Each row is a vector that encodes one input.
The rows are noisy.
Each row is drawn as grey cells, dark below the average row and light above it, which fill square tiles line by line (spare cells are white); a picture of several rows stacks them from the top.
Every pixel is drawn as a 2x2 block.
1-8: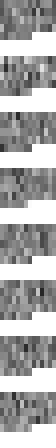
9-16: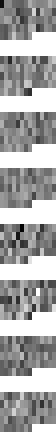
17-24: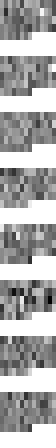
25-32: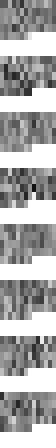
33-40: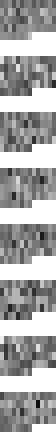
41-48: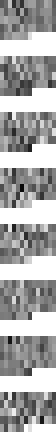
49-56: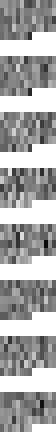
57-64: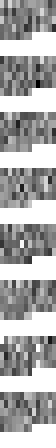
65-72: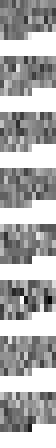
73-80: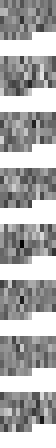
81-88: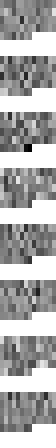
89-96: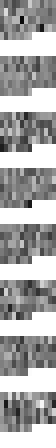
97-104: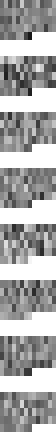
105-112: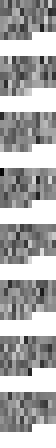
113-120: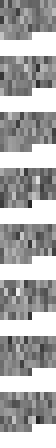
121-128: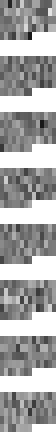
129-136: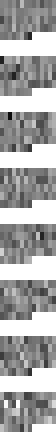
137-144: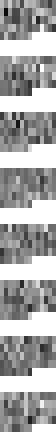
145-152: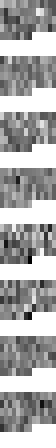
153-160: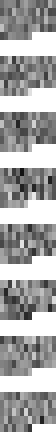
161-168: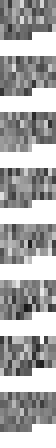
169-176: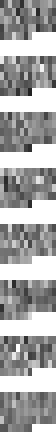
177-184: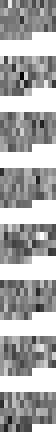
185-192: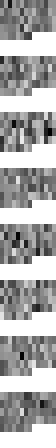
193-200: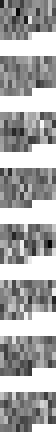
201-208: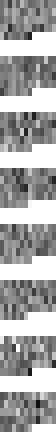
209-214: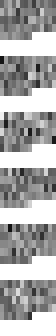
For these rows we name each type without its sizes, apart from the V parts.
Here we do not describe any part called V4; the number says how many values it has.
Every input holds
a list of items, each either a point on a circle and a value of V4, or a point on a line.
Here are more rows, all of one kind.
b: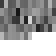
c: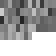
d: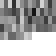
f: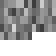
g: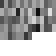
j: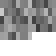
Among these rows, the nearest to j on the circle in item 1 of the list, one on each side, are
c and f.
